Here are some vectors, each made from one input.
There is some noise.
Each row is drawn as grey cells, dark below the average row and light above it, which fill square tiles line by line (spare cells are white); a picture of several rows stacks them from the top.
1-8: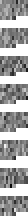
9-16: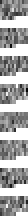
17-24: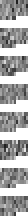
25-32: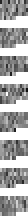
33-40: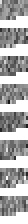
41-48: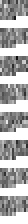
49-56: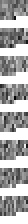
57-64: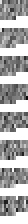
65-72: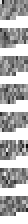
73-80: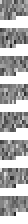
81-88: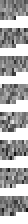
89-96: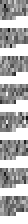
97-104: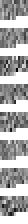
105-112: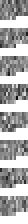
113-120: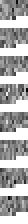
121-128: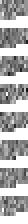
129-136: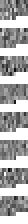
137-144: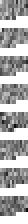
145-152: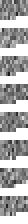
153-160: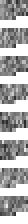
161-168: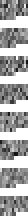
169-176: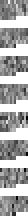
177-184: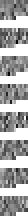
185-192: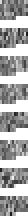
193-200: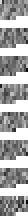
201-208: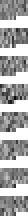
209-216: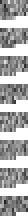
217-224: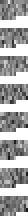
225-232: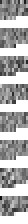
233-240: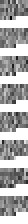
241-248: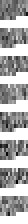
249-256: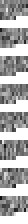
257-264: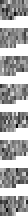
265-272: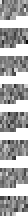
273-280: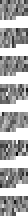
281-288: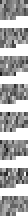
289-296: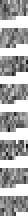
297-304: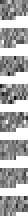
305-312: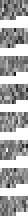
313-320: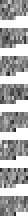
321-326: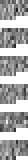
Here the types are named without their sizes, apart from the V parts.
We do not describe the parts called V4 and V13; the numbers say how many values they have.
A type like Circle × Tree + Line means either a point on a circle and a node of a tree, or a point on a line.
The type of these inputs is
(Circle + V4 × V13) × Tree.
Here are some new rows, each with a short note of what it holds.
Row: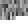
a point on a circle and a node of a tree
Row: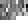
a node of a tree, a value of V4 and a value of V13
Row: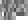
a point on a circle and a node of a tree
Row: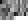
a point on a circle and a node of a tree
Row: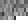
a node of a tree, a value of V4 and a value of V13
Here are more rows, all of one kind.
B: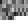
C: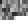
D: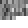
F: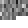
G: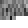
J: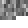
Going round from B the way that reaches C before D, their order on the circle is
B, G, C, J, D, F.
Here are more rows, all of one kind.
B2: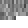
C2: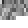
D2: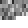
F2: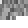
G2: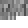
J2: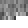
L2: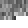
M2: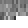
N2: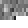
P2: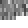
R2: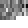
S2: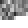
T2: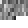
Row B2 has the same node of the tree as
J2 and M2.
